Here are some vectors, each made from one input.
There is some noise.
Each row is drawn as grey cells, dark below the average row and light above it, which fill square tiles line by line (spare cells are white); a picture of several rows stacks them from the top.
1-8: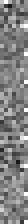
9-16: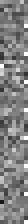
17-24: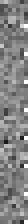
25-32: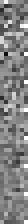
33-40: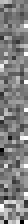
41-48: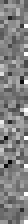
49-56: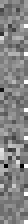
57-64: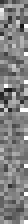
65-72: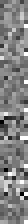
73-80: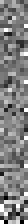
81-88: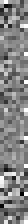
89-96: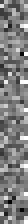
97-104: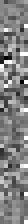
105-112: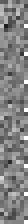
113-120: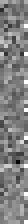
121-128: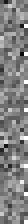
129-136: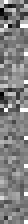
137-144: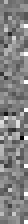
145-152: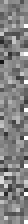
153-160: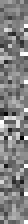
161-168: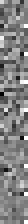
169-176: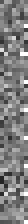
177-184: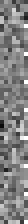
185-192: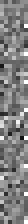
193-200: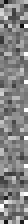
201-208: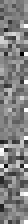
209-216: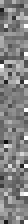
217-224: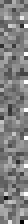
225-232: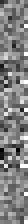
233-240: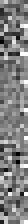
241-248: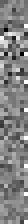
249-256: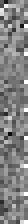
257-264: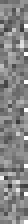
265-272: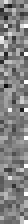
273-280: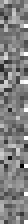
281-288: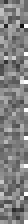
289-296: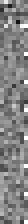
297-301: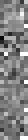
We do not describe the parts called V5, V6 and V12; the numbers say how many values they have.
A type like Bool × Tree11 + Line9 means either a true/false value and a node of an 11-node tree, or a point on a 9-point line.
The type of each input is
(Bool × Bool × Bool + Tree10) × V12 + (Line7 + V5) × V6.
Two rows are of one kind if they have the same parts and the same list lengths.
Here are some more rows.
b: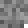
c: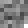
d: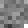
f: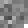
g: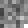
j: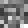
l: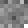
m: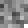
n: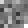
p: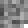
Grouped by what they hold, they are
b, c, d, l
f, n
g, m, p
j

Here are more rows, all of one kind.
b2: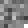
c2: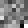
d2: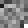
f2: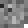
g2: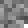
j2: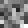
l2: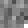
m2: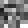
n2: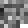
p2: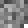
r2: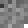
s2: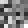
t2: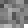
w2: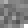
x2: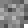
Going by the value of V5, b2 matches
n2, r2, w2 and x2.
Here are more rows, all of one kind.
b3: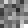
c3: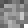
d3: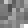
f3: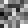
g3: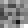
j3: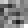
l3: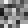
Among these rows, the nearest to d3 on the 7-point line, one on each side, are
f3 and j3.
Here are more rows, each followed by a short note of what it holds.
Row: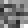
three true/false values and a value of V12
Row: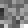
a node of a 10-node tree and a value of V12
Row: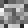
a point on a 7-point line and a value of V6
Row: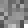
a point on a 7-point line and a value of V6
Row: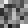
a node of a 10-node tree and a value of V12
